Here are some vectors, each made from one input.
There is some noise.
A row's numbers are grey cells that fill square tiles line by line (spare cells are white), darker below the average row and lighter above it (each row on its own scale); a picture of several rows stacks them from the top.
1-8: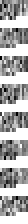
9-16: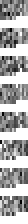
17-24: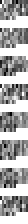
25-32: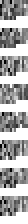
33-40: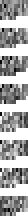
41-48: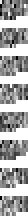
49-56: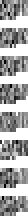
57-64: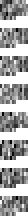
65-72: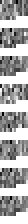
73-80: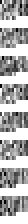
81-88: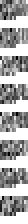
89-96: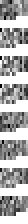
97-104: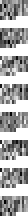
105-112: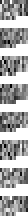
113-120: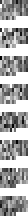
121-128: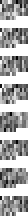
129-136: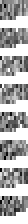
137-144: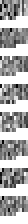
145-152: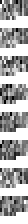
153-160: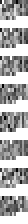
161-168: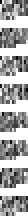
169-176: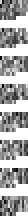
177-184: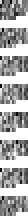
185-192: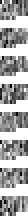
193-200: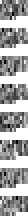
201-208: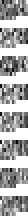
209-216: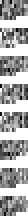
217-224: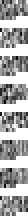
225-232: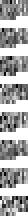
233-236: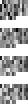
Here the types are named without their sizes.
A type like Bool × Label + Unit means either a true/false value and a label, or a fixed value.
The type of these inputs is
Bool × Circle + Label.
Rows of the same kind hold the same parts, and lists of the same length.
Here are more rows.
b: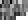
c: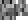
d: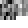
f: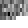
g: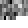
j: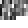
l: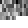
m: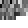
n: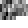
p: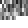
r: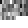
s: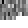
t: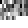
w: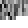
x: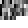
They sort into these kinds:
b, c, d, f, g, j, m, n, s, w, x
l, p, r, t

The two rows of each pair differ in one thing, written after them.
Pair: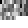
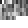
the true/false value
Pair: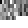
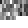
the place on the circle
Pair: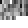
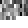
the place on the circle
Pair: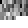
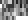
the true/false value
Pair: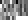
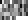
the true/false value
